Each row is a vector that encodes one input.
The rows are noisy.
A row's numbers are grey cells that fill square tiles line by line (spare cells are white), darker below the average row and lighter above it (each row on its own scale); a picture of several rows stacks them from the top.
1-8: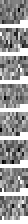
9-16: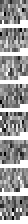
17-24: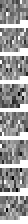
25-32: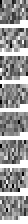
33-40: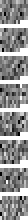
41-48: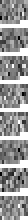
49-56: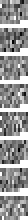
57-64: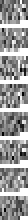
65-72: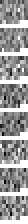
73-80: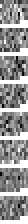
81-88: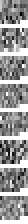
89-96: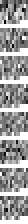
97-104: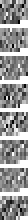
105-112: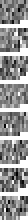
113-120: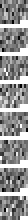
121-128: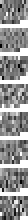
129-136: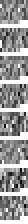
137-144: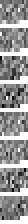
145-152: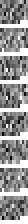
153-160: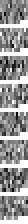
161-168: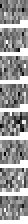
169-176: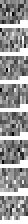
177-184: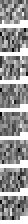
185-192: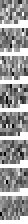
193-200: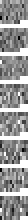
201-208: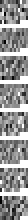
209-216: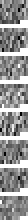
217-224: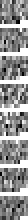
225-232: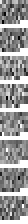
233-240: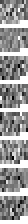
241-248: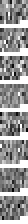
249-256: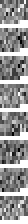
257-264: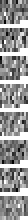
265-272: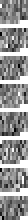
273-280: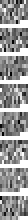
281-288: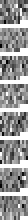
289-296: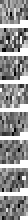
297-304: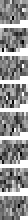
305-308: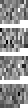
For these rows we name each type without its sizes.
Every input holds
a label, together with either a label, or a point on a line.
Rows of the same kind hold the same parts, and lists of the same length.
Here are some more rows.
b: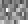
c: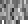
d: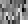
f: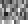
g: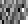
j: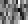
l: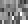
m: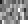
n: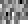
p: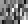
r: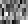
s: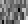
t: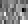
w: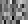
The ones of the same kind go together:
b, f, g, j, n, s
c, d, l, m, p, r, t, w

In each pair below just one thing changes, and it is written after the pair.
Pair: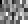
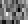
the label
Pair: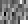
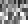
the label
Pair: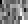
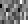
the label
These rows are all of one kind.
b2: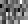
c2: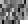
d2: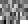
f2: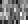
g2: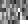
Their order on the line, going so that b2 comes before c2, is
b2, f2, d2, g2, c2.
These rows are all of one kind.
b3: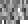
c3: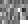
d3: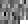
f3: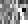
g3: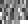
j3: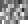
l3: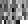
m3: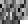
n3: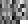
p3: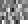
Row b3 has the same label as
l3, m3, n3 and p3.
